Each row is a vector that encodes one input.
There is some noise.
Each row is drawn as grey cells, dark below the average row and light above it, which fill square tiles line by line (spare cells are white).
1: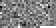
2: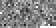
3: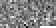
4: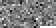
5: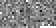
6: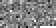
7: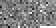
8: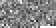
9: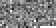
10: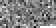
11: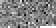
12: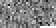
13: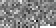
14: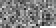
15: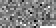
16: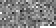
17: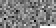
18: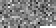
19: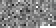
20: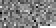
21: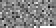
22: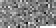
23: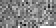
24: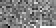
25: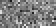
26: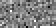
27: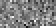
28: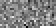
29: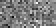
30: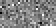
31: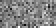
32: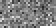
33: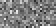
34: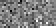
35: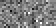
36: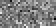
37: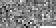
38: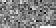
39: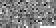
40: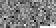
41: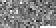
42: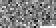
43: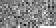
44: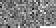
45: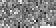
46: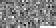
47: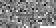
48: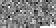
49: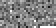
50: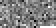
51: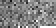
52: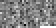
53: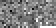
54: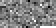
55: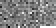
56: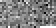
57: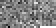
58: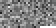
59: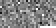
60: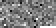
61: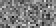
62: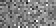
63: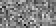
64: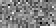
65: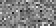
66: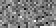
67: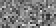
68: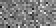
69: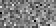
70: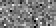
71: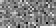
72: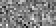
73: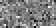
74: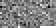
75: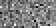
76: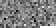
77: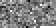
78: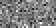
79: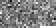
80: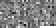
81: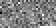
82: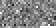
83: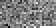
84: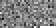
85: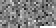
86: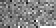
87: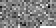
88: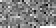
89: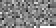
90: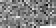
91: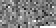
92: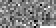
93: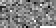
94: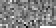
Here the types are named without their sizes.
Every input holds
a point on each of two circles.
